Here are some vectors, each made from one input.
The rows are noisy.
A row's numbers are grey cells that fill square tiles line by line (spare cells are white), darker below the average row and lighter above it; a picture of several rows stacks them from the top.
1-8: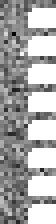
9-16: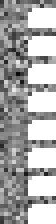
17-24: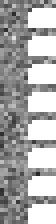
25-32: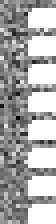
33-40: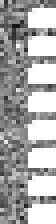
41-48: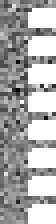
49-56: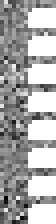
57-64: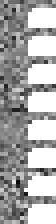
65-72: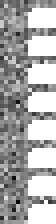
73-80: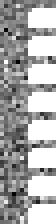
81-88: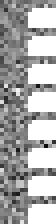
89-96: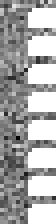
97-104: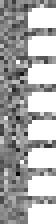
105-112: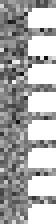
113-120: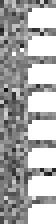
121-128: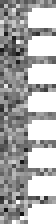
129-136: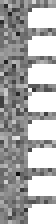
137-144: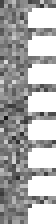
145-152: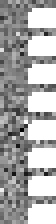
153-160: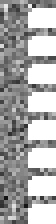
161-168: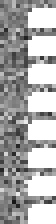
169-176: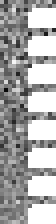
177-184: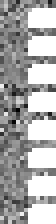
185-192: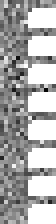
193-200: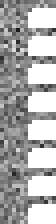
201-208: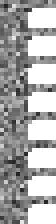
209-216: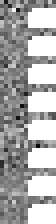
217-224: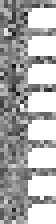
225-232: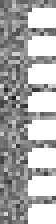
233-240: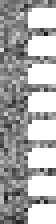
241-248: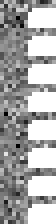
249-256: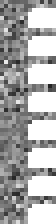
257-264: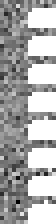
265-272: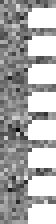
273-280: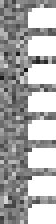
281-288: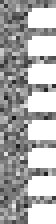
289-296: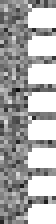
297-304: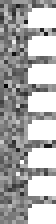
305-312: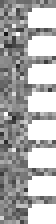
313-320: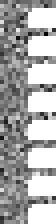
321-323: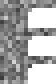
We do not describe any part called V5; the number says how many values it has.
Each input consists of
either a fixed value, or a node of an 11-node tree, or a node of a 15-node tree and a value of V5, or three true/false values.
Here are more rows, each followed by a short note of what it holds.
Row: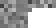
a node of a 15-node tree and a value of V5
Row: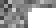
a node of a 15-node tree and a value of V5
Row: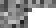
a node of a 15-node tree and a value of V5
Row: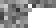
a fixed value
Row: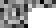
a fixed value
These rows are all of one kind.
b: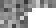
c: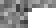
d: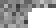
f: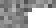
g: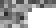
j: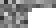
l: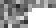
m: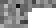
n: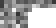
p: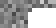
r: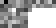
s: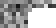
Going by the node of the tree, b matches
d and s.
